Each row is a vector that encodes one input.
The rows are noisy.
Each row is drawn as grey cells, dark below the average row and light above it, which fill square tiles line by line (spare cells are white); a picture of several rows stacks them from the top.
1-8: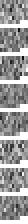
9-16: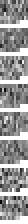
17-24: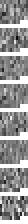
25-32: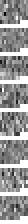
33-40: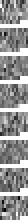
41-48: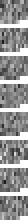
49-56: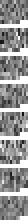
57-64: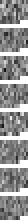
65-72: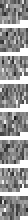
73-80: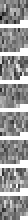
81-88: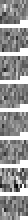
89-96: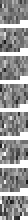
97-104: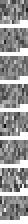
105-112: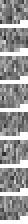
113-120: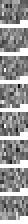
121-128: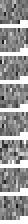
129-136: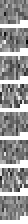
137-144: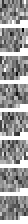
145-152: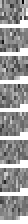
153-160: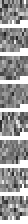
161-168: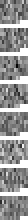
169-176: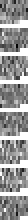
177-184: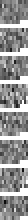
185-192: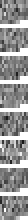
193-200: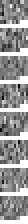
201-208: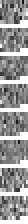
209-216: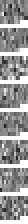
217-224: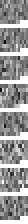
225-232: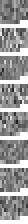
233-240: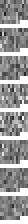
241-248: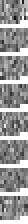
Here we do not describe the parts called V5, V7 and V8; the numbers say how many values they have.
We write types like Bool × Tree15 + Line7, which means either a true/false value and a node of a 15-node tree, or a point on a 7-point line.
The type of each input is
Bool × Circle6 × (Circle9 + V5 × V8) + V7.
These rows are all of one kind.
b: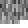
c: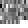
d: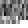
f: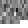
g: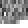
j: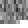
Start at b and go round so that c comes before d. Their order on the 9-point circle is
b, g, c, f, j, d.
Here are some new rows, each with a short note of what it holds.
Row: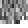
a value of V7
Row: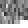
a point on a 6-point circle, a point on a 9-point circle and a true/false value
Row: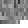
a point on a 6-point circle, a true/false value, a value of V5 and a value of V8
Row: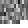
a point on a 6-point circle, a true/false value, a value of V5 and a value of V8
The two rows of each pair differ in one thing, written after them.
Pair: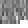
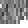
the value of V5
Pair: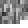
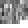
the place on the 6-point circle
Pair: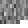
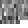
the place on the 6-point circle
